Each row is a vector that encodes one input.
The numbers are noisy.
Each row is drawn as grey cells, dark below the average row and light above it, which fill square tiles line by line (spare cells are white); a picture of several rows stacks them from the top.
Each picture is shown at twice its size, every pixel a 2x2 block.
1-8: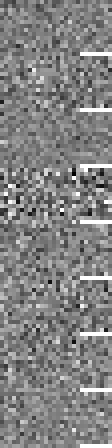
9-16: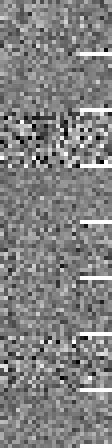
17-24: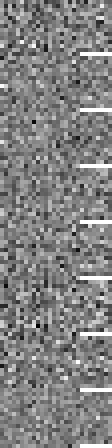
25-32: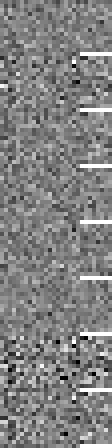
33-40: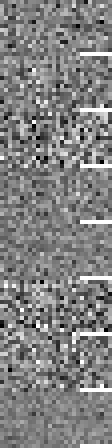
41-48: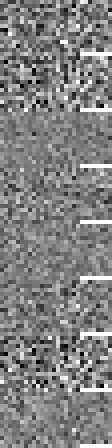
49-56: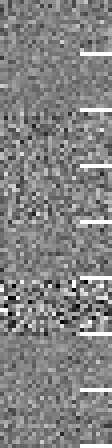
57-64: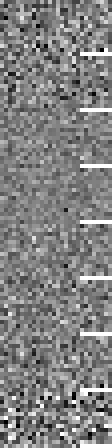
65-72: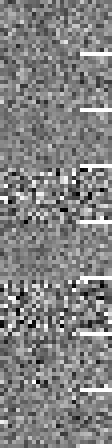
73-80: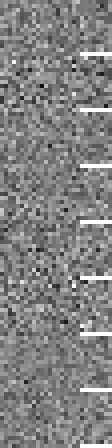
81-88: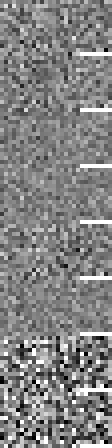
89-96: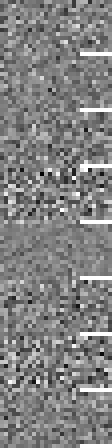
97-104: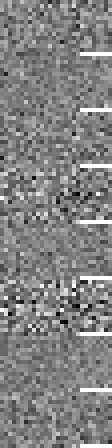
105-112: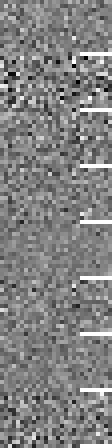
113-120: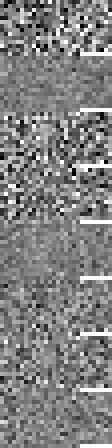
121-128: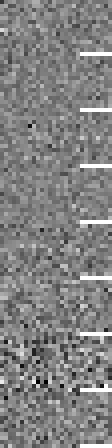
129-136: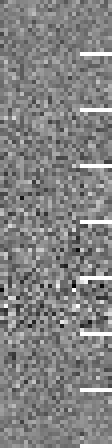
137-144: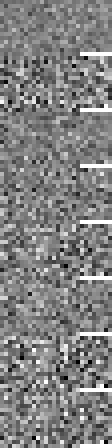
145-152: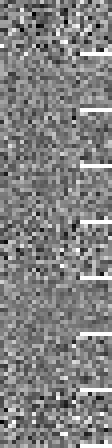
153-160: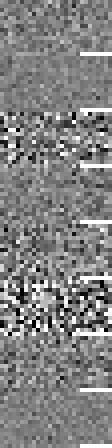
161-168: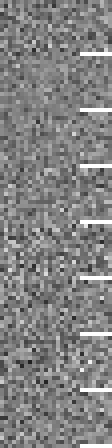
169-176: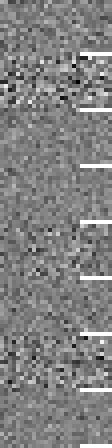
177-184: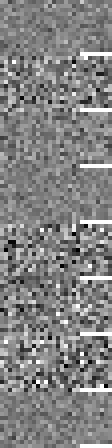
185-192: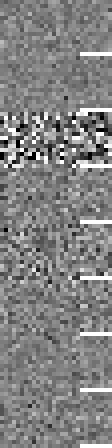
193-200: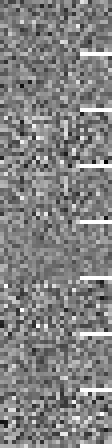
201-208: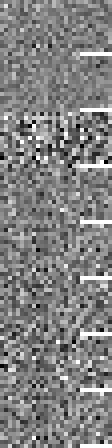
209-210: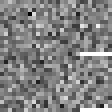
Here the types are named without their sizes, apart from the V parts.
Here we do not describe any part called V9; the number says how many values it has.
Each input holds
a value of V9, together with either a label, or a point on a line.
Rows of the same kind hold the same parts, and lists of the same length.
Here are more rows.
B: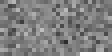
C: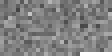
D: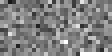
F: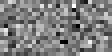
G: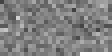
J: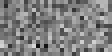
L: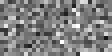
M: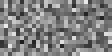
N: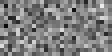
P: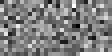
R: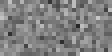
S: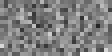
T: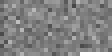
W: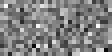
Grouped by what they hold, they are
B, C, F, G, J, M, S, T, W
D, L, N, P, R

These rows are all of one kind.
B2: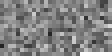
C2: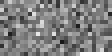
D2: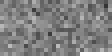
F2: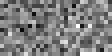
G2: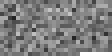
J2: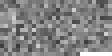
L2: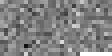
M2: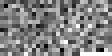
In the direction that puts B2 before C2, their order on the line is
J2, L2, D2, B2, G2, C2, M2, F2.
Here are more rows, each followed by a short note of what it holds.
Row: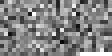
a point on a line and a value of V9
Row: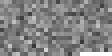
a point on a line and a value of V9
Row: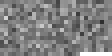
a point on a line and a value of V9
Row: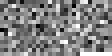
a point on a line and a value of V9
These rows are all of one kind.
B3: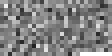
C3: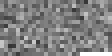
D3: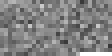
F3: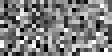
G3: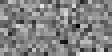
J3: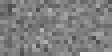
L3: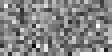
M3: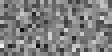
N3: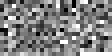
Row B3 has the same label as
F3 and M3.
